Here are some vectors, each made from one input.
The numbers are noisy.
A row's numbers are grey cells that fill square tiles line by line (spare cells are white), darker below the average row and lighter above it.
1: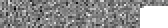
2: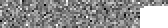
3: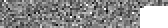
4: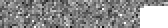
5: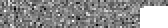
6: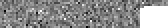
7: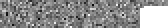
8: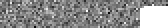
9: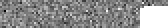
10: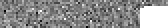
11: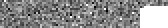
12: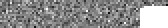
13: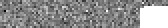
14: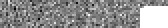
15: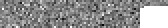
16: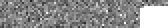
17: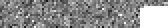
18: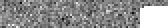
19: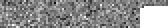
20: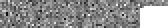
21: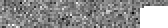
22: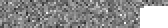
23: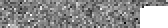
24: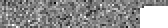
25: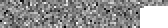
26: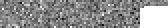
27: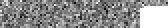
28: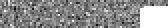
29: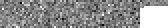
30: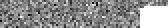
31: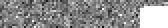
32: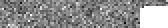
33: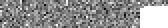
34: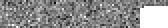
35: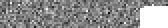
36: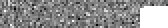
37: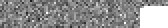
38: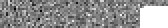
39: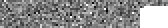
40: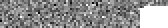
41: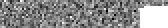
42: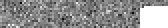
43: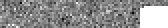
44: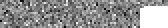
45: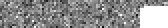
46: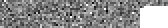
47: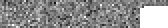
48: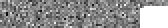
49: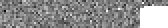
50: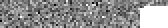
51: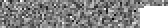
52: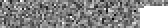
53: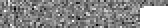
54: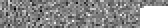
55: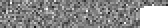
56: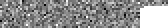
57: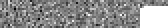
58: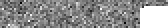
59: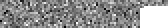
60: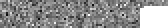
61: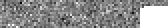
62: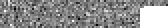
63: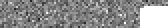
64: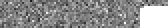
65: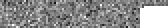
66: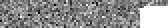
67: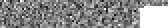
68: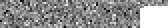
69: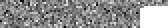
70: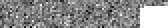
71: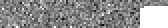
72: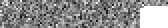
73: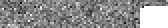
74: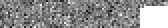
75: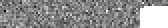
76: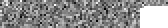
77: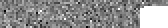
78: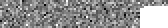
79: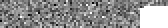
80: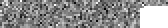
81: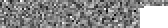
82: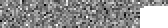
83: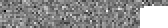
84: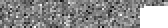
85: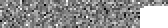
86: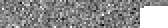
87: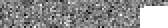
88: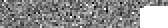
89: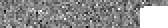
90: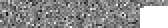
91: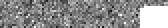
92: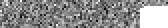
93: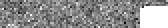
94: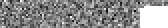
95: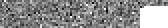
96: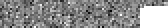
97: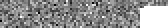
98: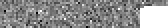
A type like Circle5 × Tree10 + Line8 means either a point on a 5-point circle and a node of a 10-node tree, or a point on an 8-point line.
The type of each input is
Circle6 + Tree13.
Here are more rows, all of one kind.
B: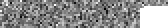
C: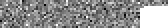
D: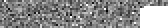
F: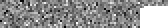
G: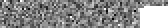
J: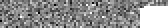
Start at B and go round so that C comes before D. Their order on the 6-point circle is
B, C, F, J, D, G.
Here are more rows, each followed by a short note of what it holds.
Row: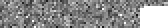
a node of a 13-node tree
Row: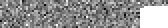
a point on a 6-point circle
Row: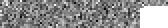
a point on a 6-point circle
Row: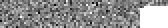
a point on a 6-point circle
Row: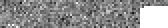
a node of a 13-node tree
